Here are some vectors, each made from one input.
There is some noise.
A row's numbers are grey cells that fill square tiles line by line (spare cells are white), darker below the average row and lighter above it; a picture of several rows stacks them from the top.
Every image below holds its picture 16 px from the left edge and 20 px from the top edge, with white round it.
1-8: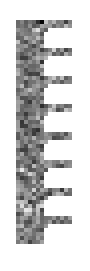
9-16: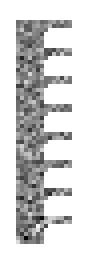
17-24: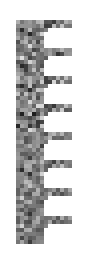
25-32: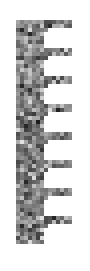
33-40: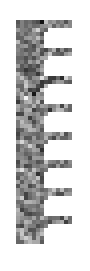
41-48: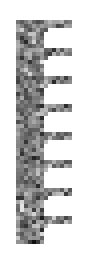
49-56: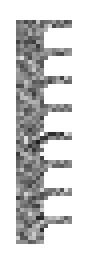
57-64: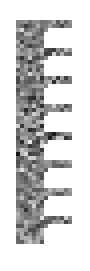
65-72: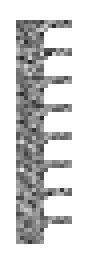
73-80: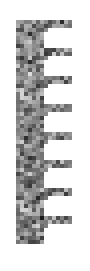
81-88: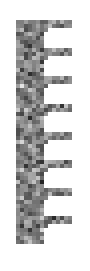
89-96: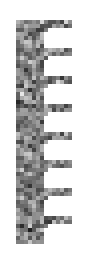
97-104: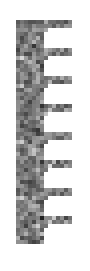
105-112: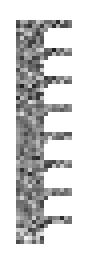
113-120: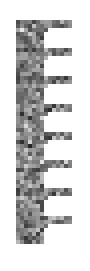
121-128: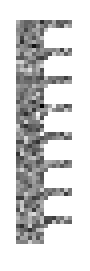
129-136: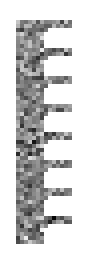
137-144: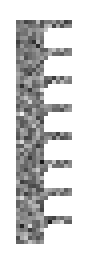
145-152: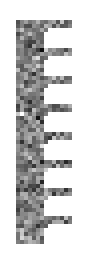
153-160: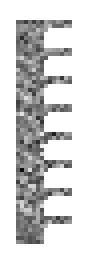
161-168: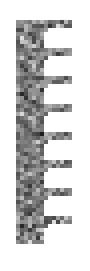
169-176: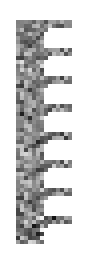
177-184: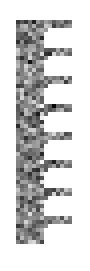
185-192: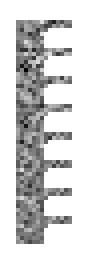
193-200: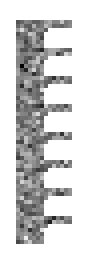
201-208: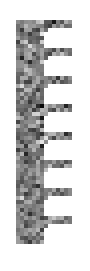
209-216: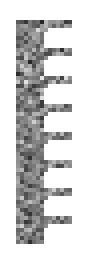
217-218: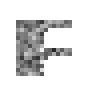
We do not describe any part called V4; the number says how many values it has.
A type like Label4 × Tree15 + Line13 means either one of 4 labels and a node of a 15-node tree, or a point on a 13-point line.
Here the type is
Bool × (Line5 + V4) + Line8.
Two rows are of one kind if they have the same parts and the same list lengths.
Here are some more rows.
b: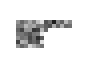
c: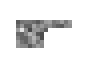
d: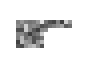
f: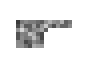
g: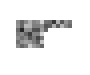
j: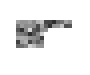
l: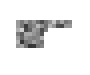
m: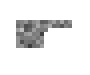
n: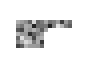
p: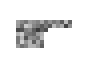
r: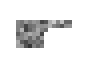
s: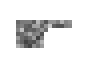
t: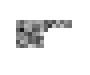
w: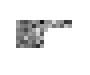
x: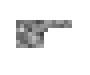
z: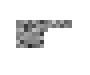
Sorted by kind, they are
b, d, g, j, n, p, t
c, f, l, m, r, s, x, z
w

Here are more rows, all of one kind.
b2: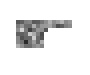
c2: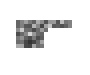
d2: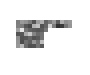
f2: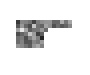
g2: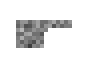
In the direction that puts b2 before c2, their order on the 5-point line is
g2, b2, f2, c2, d2.
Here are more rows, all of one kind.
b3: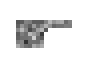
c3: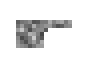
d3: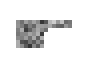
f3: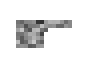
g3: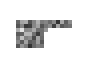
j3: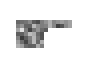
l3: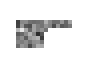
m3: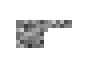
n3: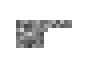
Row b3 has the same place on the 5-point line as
c3 and d3.
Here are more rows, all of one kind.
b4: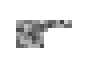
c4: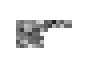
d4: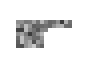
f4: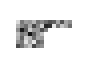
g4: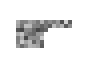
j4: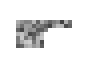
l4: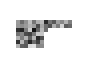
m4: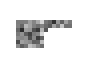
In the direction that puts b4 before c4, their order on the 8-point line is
g4, j4, b4, d4, m4, c4, f4, l4.
